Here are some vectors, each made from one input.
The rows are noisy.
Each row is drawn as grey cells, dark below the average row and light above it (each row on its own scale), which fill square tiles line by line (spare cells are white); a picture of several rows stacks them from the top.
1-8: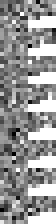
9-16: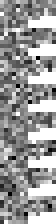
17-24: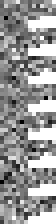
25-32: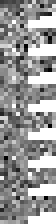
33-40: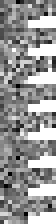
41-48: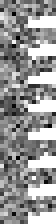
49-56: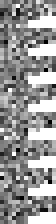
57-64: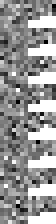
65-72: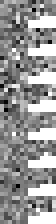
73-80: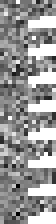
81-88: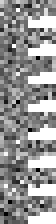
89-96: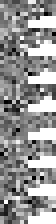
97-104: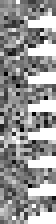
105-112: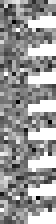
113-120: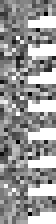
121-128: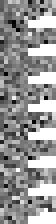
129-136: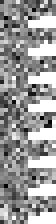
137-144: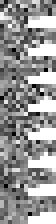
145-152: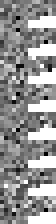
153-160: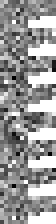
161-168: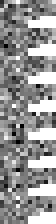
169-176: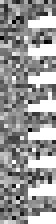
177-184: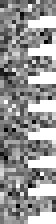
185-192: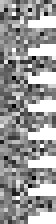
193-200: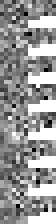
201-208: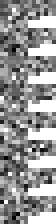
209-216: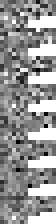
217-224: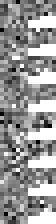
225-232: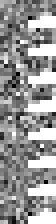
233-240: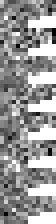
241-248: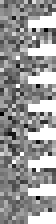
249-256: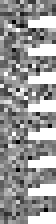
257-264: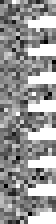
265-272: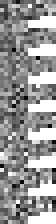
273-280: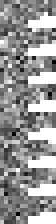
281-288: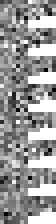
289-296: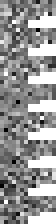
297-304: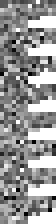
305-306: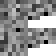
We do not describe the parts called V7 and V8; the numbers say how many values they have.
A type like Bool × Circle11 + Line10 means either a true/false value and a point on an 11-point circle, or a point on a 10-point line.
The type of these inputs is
(Line11 + V8) × (Tree12 + V7).
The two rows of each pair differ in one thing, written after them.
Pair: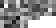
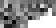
the value of V8
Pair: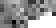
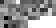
the value of V8
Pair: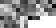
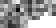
the node of the tree
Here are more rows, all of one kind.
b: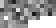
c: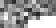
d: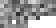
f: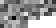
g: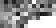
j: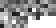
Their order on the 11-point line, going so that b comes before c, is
g, f, b, c, j, d.
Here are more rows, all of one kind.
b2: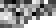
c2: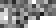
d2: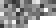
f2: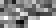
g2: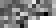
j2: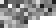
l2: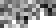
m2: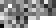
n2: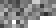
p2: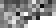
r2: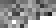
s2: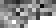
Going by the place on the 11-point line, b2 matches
d2, j2, p2 and s2.
